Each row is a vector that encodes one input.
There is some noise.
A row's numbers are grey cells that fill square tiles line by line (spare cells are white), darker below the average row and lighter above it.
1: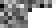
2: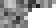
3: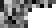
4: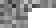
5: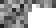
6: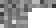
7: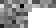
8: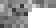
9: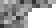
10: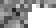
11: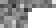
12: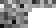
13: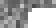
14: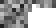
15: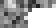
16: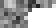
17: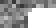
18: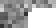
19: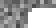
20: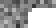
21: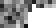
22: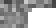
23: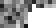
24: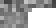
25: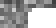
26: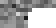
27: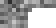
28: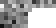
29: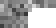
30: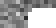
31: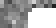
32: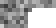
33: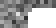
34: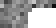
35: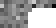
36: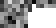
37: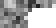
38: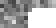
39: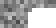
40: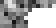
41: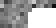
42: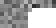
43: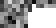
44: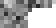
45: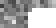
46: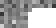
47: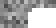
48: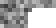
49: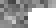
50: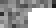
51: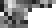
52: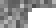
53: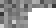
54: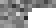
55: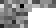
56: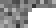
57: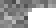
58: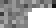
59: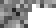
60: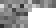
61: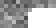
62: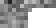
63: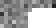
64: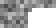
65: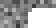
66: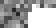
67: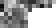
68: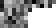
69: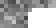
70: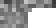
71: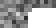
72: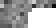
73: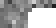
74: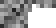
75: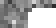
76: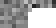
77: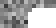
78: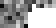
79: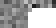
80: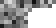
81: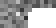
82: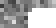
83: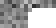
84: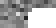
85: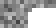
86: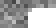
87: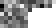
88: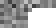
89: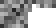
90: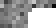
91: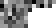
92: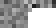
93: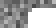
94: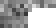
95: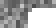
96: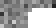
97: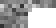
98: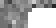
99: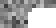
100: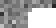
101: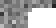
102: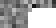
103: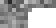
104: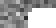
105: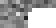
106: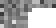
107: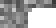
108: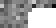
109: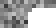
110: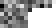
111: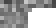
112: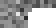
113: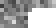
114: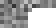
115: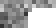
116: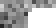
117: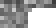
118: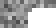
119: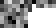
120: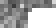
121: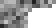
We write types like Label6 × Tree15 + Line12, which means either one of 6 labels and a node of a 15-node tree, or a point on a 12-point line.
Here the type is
(Circle8 + Label8) × Line5.
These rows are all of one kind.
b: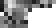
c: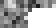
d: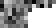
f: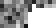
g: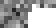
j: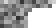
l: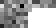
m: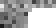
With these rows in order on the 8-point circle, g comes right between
f and l.
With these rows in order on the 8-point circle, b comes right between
c and d.
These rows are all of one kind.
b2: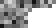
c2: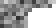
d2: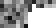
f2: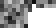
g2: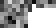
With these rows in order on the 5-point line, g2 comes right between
b2 and f2.
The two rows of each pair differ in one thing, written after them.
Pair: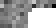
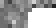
the place on the 5-point line
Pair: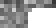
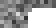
the label
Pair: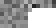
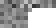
the place on the 5-point line
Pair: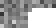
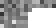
the place on the 5-point line
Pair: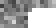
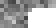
the place on the 5-point line
